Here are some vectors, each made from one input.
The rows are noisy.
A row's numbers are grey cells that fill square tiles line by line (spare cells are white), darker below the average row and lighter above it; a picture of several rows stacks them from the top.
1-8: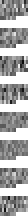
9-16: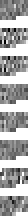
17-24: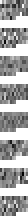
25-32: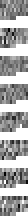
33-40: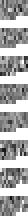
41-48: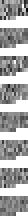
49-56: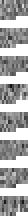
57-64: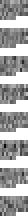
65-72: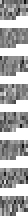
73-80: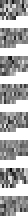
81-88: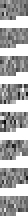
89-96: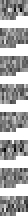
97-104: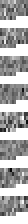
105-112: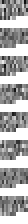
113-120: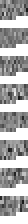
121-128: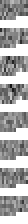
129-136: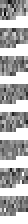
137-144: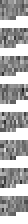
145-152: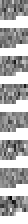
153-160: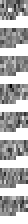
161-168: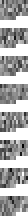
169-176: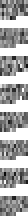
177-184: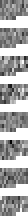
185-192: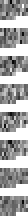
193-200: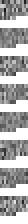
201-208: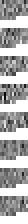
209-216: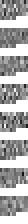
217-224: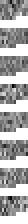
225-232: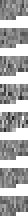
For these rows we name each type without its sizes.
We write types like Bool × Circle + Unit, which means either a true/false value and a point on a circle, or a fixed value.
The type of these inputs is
Line + Tree.
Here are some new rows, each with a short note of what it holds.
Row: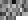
a node of a tree
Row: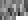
a node of a tree
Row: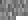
a node of a tree
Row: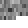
a node of a tree
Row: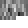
a node of a tree
